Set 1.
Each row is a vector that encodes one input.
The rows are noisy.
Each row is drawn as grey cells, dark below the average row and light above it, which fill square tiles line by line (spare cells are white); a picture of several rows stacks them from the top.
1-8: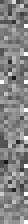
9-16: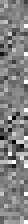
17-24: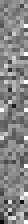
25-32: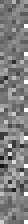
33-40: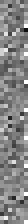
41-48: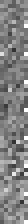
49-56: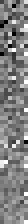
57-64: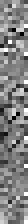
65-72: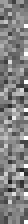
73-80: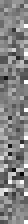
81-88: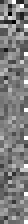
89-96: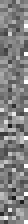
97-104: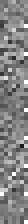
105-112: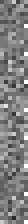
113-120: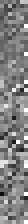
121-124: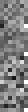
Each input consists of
one of 5 labels.
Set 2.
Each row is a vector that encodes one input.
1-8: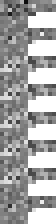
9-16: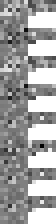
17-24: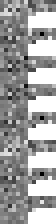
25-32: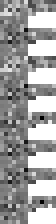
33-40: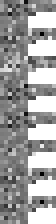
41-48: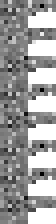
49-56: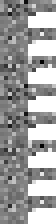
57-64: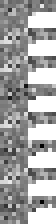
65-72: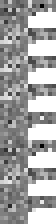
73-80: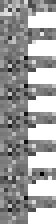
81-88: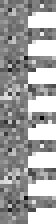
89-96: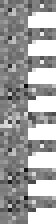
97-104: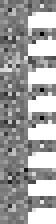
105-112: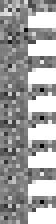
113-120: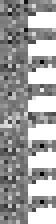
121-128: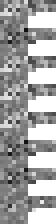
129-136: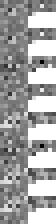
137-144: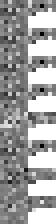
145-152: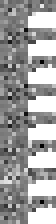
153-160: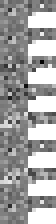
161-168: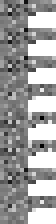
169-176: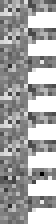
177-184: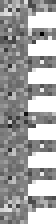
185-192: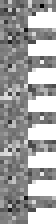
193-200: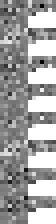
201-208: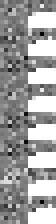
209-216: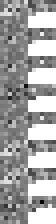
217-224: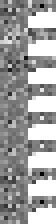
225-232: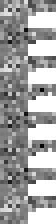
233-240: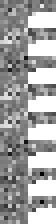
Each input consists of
a point on a 4-point line.
